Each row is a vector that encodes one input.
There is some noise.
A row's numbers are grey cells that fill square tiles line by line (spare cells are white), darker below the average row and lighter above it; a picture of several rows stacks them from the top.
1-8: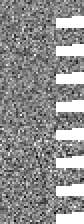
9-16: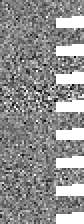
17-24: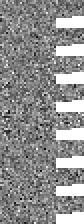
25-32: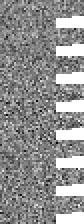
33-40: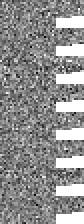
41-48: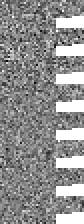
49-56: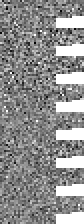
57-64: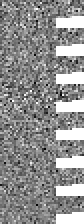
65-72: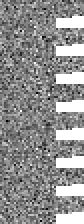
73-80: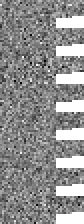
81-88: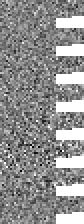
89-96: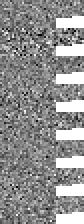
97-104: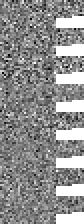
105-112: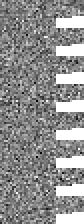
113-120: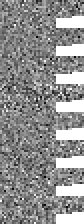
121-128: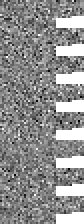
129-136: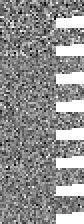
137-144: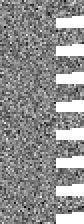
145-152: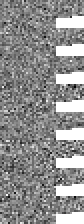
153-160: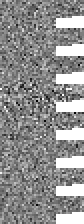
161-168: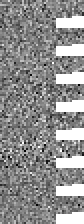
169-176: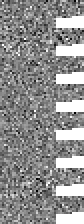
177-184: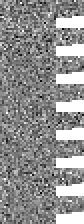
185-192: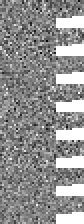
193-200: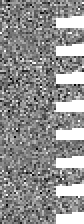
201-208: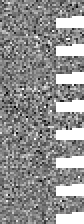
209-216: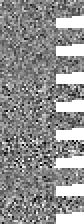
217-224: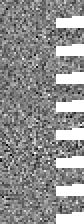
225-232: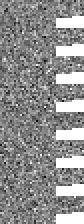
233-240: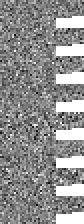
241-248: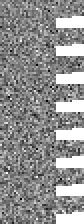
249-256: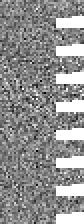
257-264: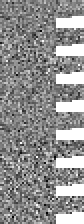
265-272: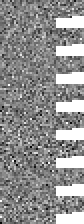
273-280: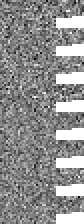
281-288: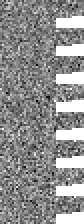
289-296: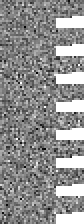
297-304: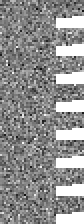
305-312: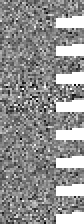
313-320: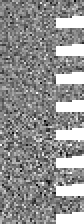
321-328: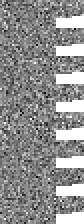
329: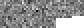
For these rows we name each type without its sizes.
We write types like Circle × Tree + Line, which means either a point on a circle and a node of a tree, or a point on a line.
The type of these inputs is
(Bool × Bool × Bool × Bool + Unit) × (Line × Line + Unit).
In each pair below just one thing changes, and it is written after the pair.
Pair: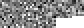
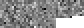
the place on one of the two lines
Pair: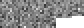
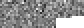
the place on one of the two lines
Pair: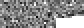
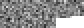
the place on one of the two lines
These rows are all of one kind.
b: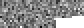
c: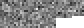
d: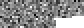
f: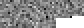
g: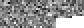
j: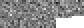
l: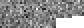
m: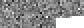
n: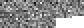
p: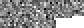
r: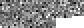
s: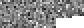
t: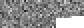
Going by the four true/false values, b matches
c, f, p and r.
